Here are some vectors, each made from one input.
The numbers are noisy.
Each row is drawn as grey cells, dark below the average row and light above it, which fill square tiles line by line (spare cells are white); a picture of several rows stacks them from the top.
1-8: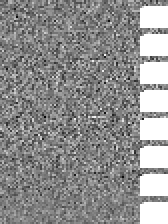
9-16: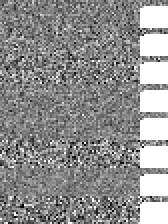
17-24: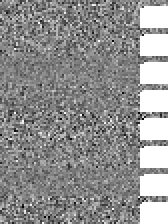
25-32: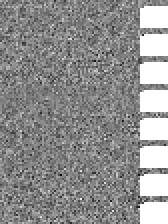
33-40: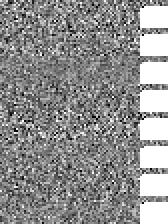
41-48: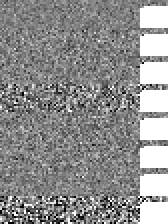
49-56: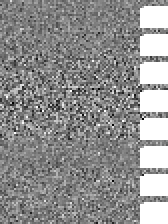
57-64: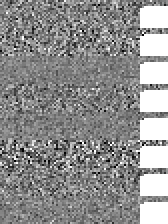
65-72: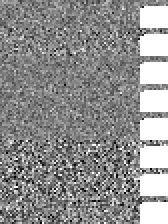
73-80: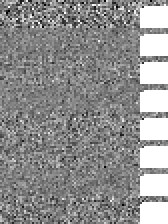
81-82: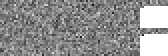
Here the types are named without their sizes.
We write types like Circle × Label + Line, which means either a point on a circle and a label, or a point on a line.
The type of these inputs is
Bool × (Circle + Unit).
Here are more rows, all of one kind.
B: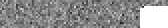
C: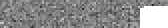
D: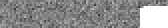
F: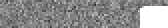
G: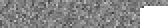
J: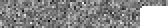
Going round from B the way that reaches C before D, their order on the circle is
B, F, G, J, C, D.
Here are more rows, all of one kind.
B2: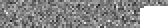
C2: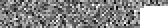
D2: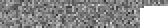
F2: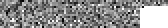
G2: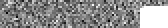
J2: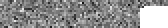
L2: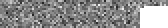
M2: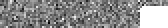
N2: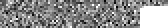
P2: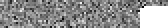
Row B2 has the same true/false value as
L2 and M2.
